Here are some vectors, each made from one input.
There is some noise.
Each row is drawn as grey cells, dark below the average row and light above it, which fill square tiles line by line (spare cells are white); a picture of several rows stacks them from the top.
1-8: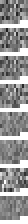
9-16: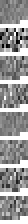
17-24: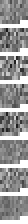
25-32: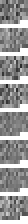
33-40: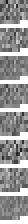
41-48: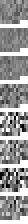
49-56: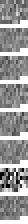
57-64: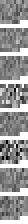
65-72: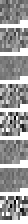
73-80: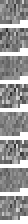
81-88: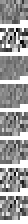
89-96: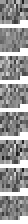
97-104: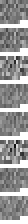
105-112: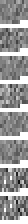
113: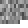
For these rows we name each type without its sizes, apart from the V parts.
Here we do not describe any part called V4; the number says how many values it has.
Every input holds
a list of items, each a true/false value and a value of V4.
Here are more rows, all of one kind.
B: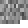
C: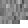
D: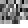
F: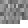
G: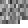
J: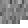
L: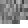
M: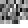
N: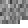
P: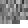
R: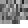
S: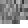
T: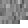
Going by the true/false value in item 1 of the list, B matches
F and M.
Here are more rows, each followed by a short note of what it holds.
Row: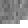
a list of two items
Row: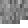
a list of one item
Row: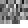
a list of one item
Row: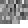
a list of two items
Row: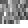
the empty list
